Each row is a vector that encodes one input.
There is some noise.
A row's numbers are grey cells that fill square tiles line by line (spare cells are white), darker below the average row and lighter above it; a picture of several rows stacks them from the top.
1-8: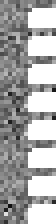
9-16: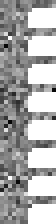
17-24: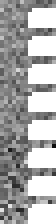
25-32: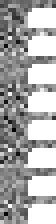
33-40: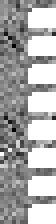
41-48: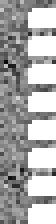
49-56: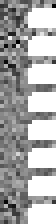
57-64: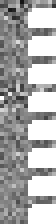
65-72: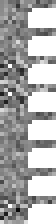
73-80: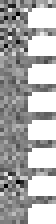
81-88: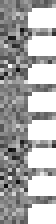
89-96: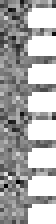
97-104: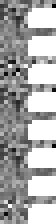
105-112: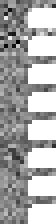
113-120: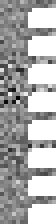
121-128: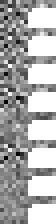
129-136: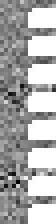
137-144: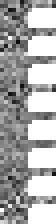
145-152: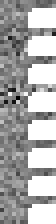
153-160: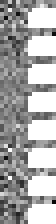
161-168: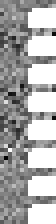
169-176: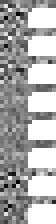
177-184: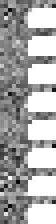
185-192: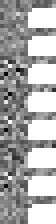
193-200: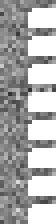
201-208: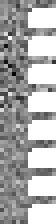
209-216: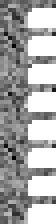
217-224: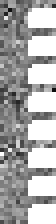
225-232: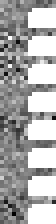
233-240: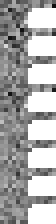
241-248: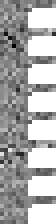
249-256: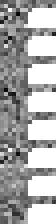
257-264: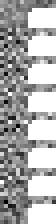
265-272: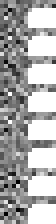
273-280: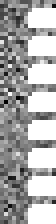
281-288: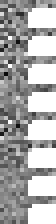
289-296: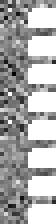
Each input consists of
either one of 8 labels and a true/false value, or a point on a 10-point line.
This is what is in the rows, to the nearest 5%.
About 50% of them hold one of 8 labels and a true/false value. The rest hold a point on a 10-point line.
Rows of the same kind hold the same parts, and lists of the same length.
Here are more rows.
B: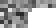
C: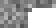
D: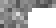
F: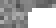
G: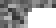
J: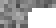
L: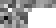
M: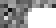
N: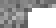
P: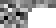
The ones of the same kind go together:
B, G, L, M, P
C, D, F, J, N

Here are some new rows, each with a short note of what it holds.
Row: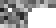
one of 8 labels and a true/false value
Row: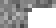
a point on a 10-point line
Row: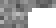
a point on a 10-point line
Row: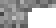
a point on a 10-point line
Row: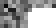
one of 8 labels and a true/false value
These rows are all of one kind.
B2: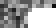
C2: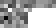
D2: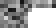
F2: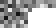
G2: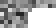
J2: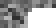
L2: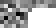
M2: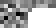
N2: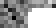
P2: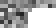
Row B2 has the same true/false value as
D2, J2 and N2.
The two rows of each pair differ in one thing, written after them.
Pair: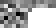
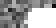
the true/false value
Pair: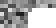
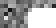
the true/false value
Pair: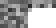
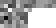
the true/false value
